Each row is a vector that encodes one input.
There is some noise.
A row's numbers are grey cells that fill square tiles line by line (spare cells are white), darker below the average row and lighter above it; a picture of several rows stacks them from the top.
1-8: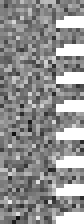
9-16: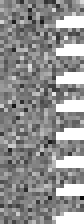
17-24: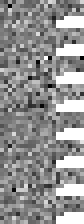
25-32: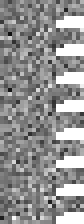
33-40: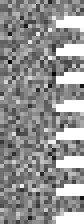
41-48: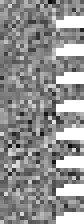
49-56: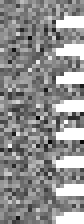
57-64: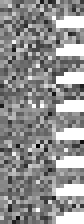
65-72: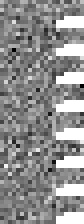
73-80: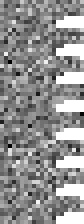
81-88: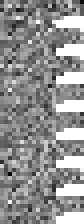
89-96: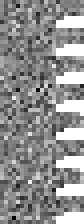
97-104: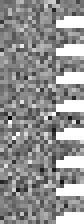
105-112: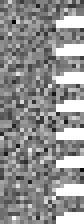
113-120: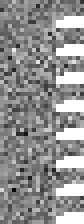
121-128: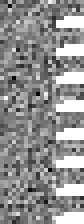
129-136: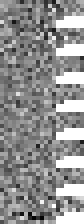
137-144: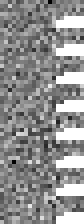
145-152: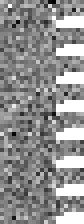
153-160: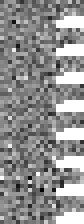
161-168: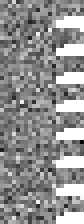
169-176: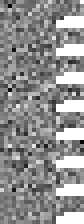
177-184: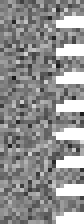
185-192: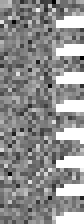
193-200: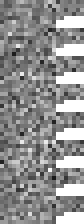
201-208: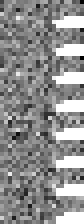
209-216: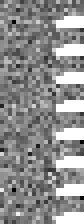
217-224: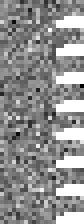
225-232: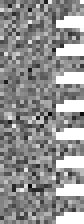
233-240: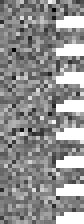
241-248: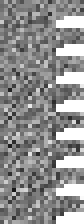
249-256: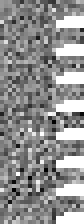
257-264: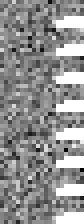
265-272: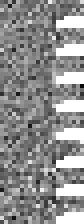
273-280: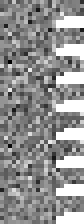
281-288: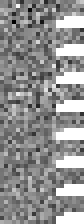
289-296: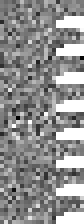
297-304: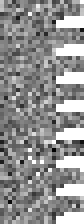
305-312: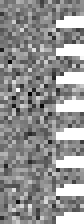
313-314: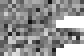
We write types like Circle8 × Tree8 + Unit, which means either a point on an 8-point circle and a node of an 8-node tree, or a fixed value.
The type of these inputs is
Bool × (Label12 + Line4).
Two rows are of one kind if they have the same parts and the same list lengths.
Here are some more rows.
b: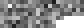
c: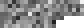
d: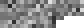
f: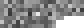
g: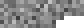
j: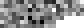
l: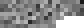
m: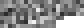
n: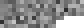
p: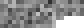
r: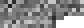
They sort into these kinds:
b, f, g, l, m, n, p
c, d, j, r

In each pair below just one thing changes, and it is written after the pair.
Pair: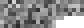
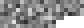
the true/false value
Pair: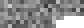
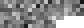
the label
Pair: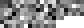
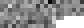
the true/false value
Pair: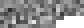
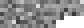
the label
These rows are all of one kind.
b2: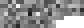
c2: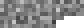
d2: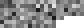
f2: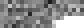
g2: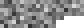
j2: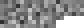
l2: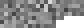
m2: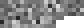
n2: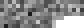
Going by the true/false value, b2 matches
f2 and n2.
